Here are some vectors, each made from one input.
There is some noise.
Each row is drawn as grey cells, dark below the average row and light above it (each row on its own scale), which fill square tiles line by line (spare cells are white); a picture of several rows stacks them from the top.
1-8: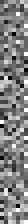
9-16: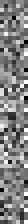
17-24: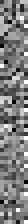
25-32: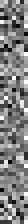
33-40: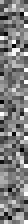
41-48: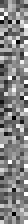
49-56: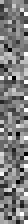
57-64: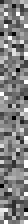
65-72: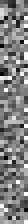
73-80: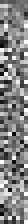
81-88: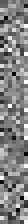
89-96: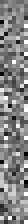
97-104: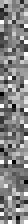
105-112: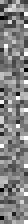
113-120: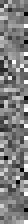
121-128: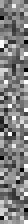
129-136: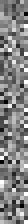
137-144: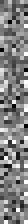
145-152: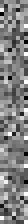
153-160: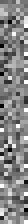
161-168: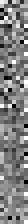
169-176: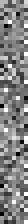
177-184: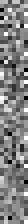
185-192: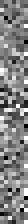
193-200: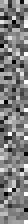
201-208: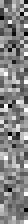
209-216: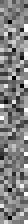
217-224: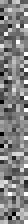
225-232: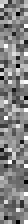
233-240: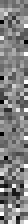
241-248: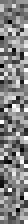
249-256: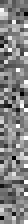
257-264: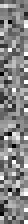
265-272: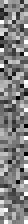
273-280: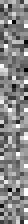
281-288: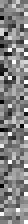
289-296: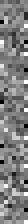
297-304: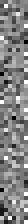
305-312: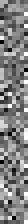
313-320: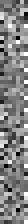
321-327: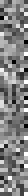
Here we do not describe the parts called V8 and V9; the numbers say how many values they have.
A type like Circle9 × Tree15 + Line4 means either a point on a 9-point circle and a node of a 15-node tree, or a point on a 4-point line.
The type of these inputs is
(Line10 + V8) × Line12 × V9.
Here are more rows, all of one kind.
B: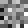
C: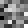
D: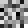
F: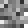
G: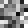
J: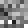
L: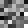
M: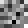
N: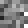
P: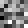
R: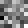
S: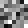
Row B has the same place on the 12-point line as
G and N.
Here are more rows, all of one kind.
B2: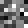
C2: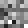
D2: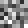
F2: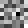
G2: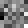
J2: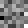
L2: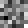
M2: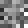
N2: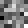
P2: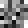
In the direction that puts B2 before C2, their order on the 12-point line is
L2, B2, D2, N2, C2, G2, P2, J2, M2, F2.
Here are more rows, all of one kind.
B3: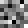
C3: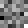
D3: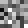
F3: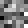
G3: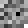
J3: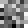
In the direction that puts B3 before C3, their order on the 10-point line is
B3, G3, D3, J3, C3, F3.
